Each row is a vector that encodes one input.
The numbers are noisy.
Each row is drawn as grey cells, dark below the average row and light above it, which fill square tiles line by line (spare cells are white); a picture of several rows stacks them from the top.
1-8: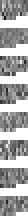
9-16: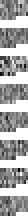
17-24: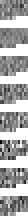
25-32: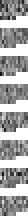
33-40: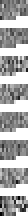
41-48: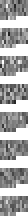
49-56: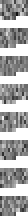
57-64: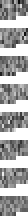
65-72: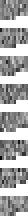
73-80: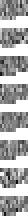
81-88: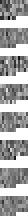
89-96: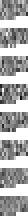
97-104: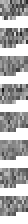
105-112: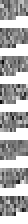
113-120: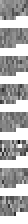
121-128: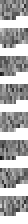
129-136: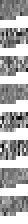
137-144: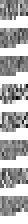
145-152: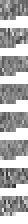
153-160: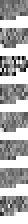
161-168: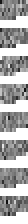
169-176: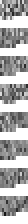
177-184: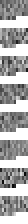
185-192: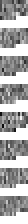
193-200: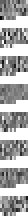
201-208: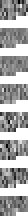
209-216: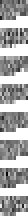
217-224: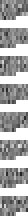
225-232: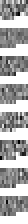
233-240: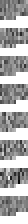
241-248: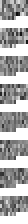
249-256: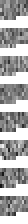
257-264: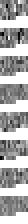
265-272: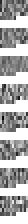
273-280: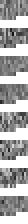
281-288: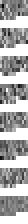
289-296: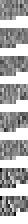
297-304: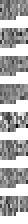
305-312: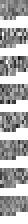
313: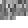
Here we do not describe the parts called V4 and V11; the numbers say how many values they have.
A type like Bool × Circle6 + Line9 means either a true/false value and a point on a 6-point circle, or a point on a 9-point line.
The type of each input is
(Circle16 + Unit) × V4 + Label6 × V11.
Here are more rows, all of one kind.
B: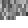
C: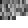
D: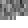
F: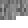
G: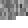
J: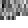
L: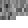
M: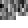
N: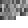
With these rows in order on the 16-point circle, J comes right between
D and M.
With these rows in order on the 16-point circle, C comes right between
B and G.
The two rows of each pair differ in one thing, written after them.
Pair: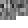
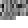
the place on the 16-point circle
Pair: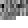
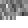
the value of V4
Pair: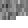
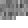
the place on the 16-point circle
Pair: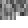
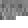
the place on the 16-point circle
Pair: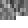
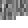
the place on the 16-point circle
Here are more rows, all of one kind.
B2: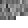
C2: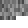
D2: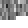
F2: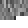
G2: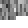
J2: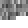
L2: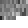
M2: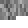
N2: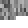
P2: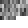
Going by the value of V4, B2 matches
D2, F2 and G2.
